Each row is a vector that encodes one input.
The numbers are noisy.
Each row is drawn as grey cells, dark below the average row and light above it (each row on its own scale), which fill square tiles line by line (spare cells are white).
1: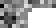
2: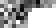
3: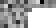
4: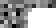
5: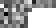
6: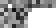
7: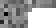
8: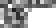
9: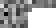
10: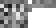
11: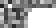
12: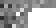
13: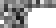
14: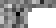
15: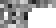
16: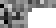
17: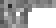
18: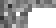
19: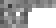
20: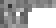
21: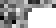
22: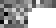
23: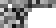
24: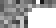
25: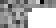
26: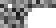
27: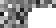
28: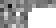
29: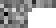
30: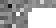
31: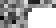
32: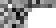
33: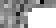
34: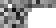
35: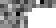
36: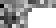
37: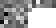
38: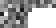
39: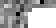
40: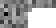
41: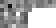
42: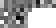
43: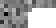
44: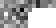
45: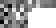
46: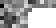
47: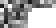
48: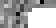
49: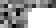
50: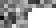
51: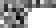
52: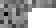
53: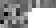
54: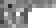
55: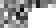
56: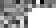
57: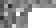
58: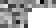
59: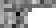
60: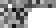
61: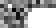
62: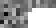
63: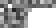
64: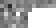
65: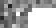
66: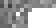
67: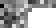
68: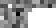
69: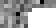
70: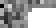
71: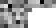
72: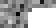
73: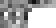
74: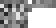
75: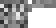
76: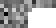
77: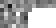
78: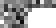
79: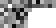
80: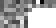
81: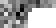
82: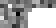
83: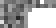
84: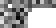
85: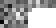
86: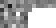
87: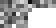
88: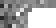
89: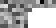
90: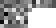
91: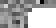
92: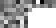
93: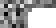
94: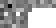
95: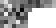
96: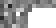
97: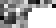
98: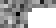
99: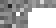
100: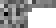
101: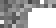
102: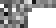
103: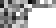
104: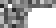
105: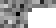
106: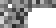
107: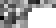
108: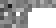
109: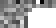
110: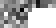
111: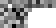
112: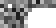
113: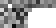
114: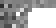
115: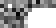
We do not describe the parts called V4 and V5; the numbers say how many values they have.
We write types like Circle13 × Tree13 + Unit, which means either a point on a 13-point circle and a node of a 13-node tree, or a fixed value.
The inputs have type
(Bool × V5 + Line6) × V4.
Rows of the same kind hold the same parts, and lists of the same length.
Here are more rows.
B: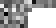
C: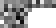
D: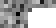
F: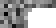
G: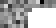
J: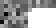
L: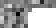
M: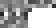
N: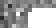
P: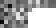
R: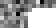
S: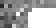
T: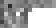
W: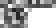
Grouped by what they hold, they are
B, D, F, G, J, L, P, R
C, M, N, S, T, W

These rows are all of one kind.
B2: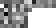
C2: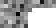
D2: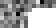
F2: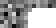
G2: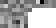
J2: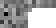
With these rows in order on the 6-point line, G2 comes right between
C2 and D2.
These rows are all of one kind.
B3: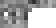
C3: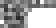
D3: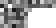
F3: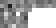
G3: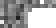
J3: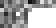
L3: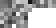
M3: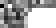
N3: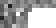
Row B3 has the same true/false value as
F3 and N3.
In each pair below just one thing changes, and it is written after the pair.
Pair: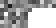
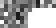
the value of V4
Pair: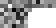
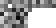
the value of V5
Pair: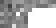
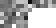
the value of V4
